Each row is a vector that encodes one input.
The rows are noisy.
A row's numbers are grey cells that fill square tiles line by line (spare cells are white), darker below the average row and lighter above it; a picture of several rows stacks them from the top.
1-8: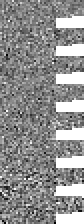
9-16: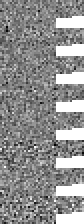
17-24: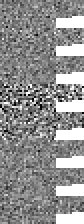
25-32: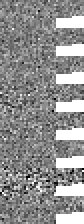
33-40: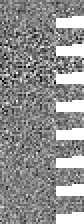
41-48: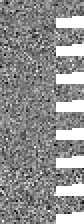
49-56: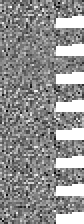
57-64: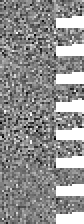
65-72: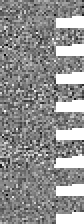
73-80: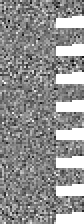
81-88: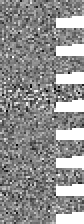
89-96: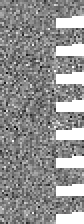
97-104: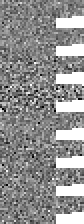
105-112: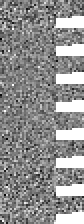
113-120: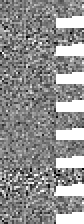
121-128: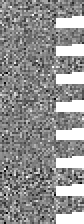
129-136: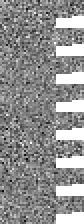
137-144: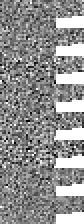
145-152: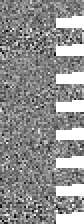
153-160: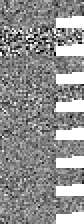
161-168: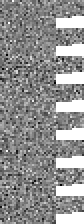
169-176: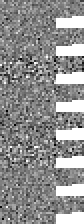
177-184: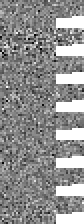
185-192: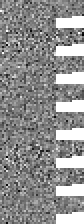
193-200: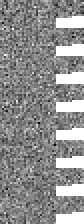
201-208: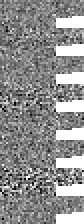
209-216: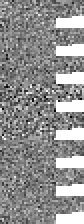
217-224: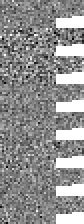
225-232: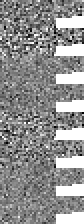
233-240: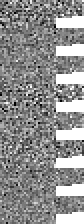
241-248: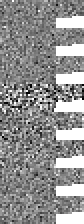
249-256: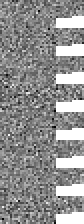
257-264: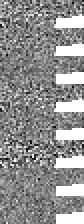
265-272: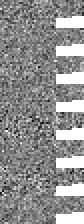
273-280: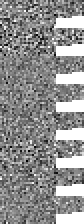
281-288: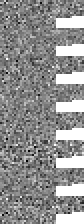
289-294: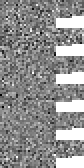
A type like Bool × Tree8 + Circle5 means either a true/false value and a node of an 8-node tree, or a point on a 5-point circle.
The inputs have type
(Circle13 + Unit) × Tree12 + Label7.
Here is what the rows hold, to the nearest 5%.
About 10% of them hold one of 7 labels. The rest hold a node of a 12-node tree, together with either a point on a 13-point circle, or a fixed value.
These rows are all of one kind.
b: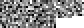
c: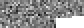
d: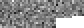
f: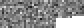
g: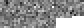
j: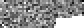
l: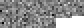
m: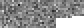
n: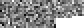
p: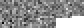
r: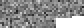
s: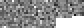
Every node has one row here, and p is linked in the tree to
l.
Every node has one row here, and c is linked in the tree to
m and r.
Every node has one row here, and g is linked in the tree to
s.
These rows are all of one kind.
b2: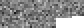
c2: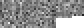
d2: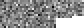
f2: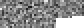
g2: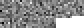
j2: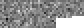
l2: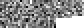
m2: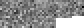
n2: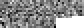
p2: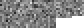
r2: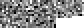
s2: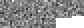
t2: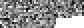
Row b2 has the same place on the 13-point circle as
m2, p2 and t2.
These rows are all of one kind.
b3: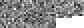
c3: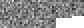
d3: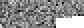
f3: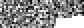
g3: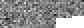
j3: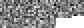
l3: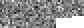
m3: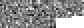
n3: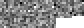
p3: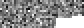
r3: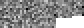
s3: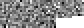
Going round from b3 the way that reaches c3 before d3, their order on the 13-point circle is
b3, r3, m3, g3, n3, p3, f3, j3, l3, c3, d3, s3.
